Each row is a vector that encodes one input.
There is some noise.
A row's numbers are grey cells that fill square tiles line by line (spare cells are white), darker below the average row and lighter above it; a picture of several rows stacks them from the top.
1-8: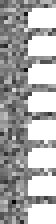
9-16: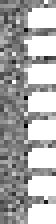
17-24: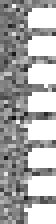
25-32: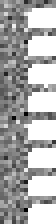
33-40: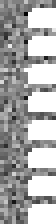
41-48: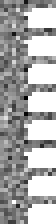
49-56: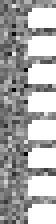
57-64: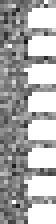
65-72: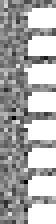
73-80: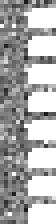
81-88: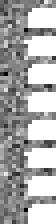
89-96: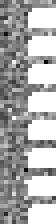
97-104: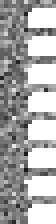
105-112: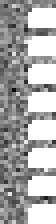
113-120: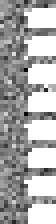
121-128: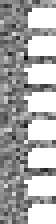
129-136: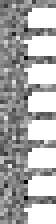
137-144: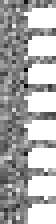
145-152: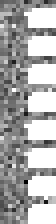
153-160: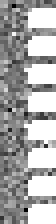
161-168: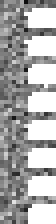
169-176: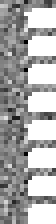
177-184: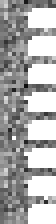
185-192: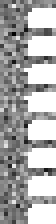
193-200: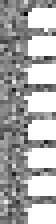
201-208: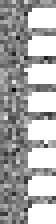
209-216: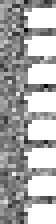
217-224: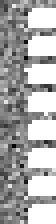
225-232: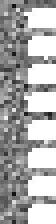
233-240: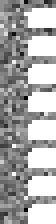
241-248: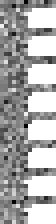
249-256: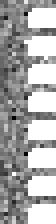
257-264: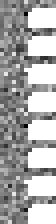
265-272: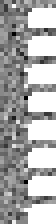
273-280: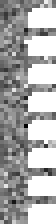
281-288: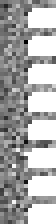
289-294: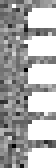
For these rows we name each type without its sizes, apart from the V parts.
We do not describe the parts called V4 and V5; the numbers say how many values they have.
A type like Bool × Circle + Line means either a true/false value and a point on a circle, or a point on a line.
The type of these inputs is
Line × (Line × V4 + V5) × Tree.
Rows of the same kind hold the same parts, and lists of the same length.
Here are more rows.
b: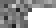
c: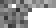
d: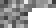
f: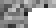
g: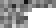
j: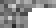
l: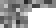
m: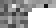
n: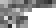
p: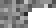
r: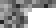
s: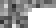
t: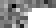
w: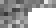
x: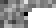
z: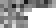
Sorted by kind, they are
b, c, d, f, j, m, p, w, x
g, l, n, r, s, t, z

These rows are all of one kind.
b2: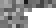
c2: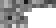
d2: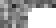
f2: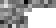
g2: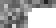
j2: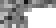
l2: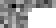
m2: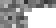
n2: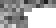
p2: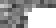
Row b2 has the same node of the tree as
c2 and j2.
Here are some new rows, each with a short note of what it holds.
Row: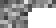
a point on a line, a node of a tree and a value of V5
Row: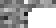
a point on a line, a node of a tree and a value of V5
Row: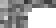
a point on each of two lines, a node of a tree and a value of V4
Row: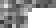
a point on each of two lines, a node of a tree and a value of V4
